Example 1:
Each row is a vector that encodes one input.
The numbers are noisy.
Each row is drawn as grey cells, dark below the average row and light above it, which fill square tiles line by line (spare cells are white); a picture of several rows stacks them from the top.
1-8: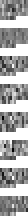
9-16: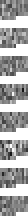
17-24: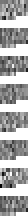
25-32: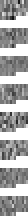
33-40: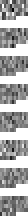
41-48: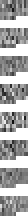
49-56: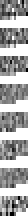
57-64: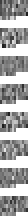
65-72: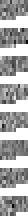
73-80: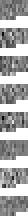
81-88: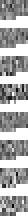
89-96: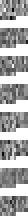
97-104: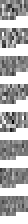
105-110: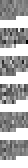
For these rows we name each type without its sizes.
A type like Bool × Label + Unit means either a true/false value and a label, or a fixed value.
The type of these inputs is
Bool × Bool × Bool × Bool + Line.
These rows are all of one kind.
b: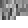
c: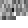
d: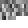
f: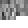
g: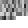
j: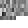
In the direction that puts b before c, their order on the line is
g, d, f, j, b, c.
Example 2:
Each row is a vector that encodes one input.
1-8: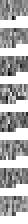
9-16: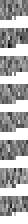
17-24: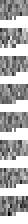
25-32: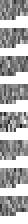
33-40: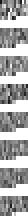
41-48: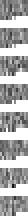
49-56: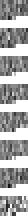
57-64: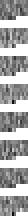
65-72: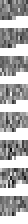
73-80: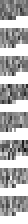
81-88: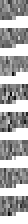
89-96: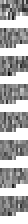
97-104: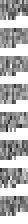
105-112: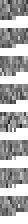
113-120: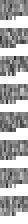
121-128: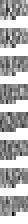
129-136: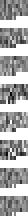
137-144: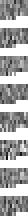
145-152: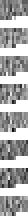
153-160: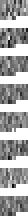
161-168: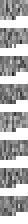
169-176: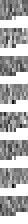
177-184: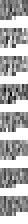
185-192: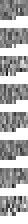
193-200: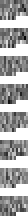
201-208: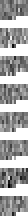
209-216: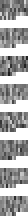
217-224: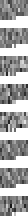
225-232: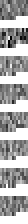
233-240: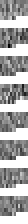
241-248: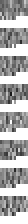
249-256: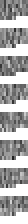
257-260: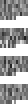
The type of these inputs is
Bool × Bool × Bool + Label9.
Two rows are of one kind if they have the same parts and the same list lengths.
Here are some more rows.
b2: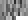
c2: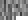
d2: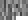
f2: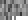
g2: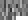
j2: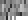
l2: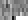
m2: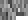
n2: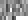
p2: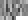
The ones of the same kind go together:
b2, l2, n2, p2
c2, d2, f2, g2, j2, m2

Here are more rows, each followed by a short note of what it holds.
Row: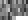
three true/false values
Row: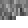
three true/false values
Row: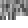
one of 9 labels
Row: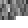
three true/false values
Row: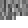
three true/false values
